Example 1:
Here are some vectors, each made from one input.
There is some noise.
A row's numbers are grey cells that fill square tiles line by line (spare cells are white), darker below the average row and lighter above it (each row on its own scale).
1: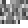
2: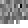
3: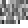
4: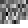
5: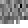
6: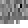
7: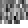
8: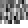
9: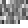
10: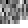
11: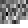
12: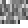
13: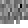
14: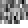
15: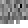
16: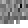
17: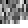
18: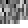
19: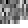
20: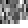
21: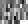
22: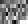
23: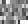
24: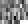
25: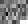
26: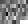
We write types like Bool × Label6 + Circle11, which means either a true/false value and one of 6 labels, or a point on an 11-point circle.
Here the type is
Label5.
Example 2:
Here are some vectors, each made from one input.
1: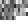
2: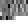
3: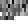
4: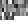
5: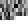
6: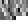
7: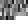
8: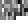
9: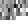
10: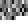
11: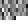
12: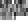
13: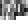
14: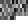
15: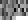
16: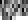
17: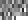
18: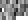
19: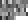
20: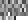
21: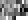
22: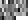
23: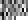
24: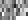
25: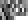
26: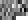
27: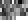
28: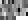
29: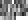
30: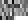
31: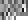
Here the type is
Line3 × Line7.
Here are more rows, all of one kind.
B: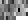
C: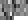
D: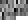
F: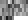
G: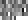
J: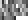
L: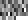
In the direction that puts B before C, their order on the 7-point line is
G, L, D, J, B, F, C.
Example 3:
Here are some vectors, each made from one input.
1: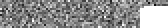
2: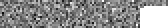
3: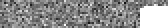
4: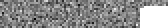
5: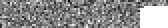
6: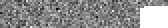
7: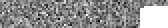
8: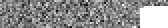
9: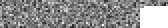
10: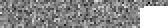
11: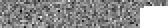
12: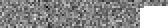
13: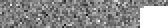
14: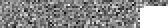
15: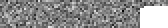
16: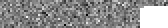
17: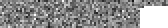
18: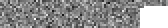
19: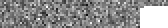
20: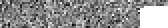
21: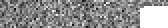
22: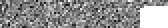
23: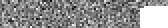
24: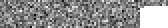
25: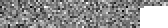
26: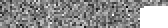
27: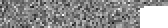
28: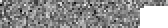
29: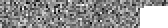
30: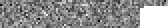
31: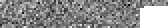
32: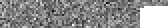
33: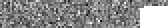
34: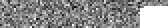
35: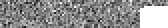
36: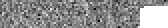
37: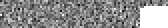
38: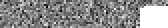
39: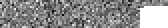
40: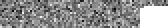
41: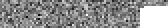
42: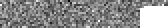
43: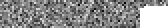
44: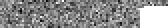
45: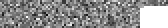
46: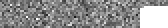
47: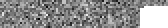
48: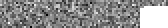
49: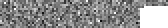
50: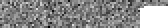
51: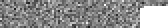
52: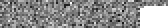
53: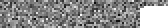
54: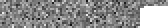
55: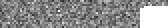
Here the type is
Line6.
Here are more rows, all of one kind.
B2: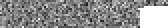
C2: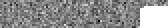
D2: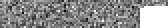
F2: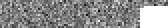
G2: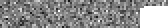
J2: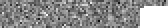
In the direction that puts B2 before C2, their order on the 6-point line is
F2, B2, J2, G2, D2, C2.
